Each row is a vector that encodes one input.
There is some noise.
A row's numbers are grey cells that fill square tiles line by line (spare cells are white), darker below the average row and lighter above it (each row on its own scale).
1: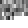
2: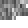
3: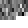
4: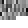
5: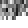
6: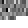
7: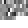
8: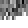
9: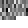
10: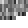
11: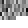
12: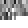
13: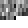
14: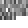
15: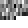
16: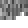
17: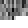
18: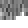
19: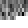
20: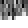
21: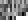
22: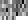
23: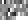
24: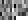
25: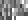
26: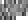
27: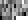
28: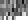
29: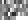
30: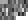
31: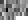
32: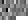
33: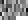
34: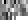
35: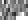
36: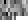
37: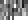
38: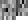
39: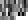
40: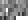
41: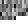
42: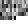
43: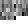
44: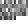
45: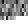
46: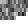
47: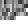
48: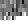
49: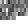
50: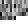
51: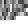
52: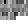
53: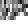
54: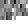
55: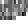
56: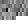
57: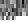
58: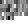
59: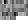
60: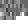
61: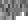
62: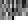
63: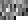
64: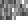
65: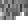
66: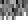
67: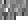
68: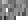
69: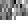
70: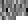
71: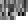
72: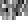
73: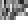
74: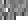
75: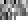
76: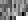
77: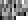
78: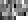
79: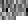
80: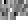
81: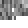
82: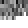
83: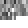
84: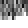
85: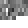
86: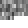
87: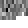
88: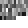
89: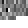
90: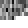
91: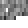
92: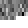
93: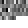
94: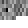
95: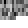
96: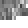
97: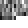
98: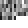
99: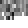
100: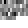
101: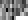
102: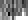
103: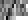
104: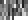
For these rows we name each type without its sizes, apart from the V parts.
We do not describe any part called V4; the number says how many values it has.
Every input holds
a node of a tree, together with either a node of a tree, or a value of V4.
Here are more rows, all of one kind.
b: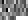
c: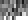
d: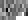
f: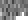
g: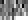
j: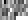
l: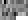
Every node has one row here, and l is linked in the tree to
j.
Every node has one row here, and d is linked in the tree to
b and f.
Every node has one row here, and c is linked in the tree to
f and g.
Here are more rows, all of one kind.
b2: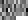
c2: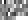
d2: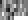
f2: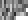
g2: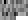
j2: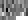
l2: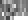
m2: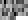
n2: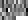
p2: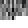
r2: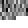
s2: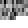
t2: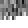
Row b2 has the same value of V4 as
g2, j2, n2 and r2.
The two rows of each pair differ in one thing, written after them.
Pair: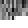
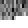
the node of the tree
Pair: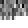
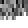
the value of V4
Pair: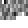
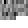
the node of the tree
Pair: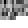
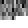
the node of the tree
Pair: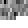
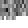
the node of the tree
